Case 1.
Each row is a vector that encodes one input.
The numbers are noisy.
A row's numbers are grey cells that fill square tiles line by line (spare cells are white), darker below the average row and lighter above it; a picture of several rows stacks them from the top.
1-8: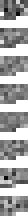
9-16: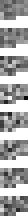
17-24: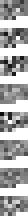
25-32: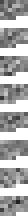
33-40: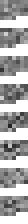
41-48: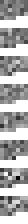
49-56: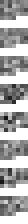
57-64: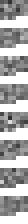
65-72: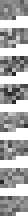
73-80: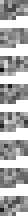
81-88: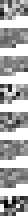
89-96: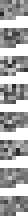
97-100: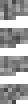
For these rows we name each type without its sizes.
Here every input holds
a node of a tree.
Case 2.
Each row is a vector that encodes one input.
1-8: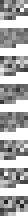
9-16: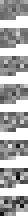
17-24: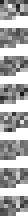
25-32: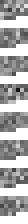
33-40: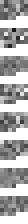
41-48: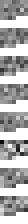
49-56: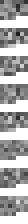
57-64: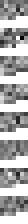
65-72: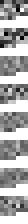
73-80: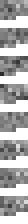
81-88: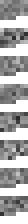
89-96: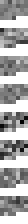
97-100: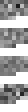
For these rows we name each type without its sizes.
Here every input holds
a point on a line.
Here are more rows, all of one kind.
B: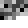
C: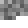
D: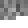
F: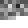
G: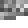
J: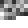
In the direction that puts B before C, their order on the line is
F, B, D, C, G, J.
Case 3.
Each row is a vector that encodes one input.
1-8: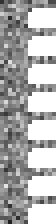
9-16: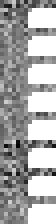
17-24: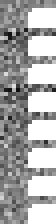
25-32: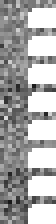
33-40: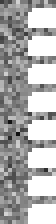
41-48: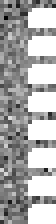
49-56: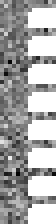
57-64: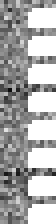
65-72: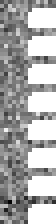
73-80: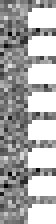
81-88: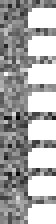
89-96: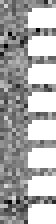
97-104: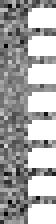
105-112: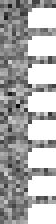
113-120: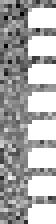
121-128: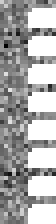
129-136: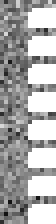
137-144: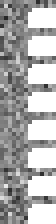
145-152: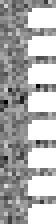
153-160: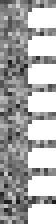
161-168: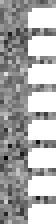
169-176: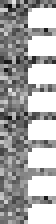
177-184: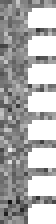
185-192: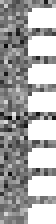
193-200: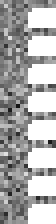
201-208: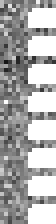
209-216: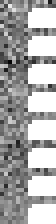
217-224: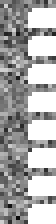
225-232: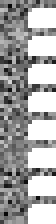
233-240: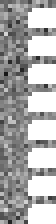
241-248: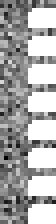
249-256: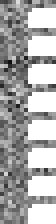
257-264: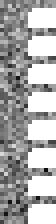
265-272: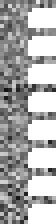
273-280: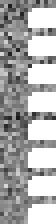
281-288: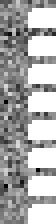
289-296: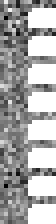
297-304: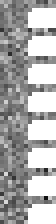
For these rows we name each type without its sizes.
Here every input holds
a point on a line.
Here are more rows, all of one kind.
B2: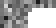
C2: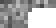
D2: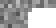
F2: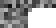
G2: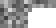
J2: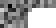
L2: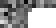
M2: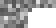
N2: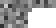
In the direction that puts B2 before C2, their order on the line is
L2, F2, J2, N2, B2, G2, M2, D2, C2.
